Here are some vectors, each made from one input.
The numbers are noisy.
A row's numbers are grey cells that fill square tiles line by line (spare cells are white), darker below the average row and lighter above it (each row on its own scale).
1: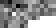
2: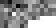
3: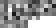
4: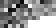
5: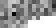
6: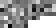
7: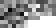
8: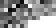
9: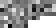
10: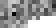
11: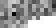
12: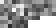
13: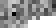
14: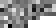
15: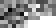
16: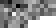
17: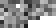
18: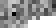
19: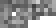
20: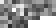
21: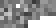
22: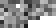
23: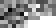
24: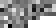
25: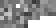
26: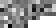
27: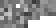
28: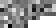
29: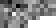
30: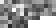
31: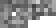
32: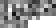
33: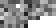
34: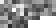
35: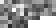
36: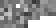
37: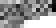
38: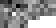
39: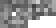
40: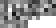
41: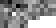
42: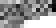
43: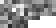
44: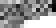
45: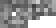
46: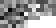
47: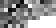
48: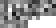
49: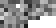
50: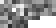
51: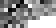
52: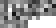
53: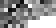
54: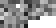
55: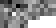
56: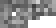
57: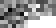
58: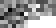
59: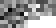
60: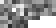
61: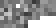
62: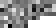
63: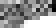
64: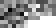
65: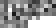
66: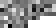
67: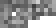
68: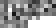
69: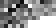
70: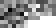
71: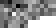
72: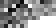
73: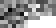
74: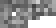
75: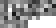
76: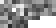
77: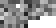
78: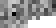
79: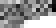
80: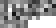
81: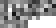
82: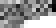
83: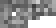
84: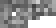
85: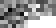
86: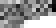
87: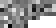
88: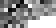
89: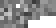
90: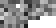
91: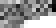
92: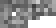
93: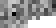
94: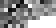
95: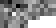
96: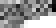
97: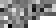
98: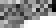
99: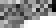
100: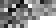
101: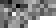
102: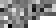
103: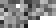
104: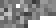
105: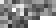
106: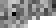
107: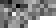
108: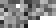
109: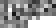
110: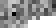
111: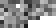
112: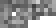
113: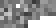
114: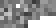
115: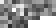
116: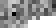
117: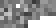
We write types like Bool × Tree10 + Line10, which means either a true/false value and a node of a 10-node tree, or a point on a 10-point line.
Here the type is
Circle11.
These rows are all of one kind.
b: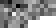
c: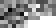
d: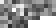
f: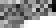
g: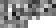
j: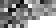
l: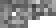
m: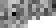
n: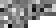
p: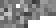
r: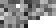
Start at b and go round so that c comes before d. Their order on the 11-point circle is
b, j, c, f, m, g, p, r, d, n, l.
